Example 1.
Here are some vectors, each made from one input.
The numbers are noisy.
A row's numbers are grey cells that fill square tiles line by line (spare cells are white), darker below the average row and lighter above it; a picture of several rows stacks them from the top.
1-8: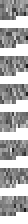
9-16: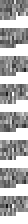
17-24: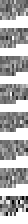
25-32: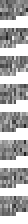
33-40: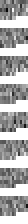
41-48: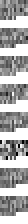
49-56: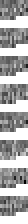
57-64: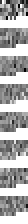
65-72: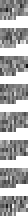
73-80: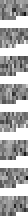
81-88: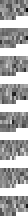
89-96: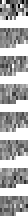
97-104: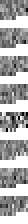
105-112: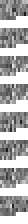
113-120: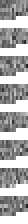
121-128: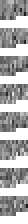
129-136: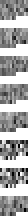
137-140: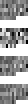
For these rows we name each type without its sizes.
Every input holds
either a point on a circle, or a fixed value.
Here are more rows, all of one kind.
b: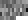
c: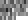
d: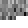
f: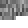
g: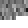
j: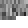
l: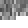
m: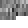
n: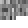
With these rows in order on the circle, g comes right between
b and l.
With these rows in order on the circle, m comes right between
f and j.
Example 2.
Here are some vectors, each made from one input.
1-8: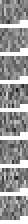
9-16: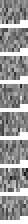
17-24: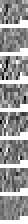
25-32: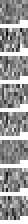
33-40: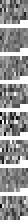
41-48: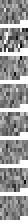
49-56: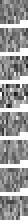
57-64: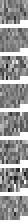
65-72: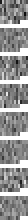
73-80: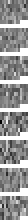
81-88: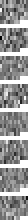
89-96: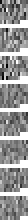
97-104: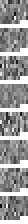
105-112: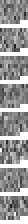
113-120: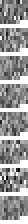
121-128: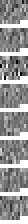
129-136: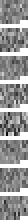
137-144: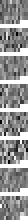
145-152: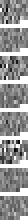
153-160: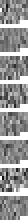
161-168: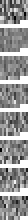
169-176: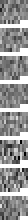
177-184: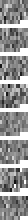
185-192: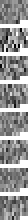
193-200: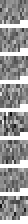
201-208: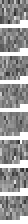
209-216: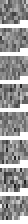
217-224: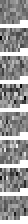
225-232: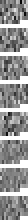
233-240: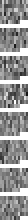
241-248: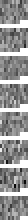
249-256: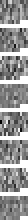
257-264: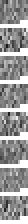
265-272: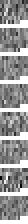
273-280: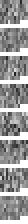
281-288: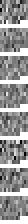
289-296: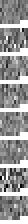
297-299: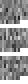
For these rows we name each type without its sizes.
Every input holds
a point on a line.
